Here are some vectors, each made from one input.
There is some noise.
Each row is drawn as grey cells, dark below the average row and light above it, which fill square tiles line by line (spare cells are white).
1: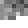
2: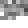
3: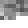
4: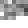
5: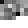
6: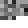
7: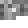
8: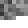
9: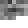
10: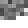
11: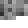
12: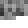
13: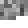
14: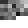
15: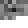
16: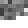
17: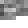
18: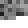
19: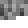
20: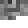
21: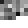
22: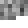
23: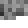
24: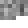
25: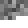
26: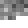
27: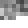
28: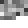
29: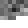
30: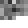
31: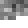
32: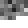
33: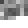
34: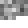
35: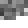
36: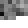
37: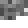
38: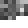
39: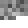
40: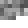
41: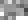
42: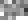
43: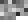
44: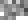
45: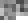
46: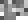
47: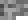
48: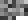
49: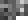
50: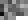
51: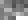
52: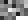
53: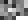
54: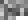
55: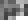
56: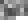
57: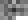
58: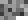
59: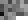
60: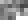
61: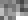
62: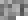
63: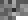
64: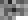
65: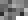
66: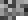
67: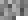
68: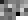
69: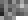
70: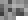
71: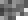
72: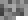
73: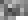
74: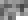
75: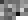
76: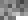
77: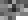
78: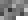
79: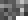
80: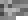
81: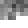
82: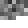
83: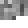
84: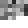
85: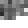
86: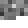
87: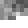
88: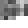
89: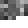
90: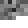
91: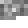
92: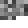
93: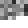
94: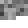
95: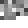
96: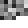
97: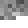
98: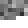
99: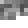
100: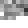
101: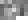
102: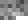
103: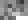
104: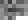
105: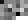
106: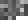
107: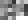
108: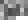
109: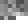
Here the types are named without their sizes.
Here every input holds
a true/false value, together with either a point on a circle, or a point on a line.
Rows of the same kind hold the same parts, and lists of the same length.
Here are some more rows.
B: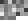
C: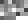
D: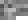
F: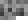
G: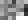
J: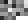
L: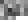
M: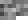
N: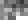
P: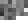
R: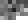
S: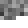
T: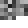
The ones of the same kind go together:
B, C, G, J, L, T
D, F, M, N, P, R, S

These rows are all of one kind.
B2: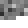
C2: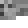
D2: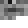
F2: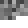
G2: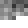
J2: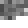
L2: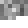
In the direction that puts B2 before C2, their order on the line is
D2, F2, G2, J2, B2, L2, C2.
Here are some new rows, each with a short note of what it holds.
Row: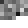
a point on a circle and a true/false value
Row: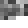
a point on a circle and a true/false value
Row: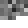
a point on a line and a true/false value
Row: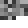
a point on a circle and a true/false value
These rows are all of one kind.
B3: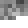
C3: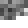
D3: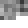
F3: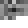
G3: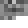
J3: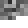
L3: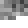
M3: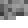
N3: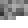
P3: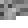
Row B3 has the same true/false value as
D3, L3 and P3.
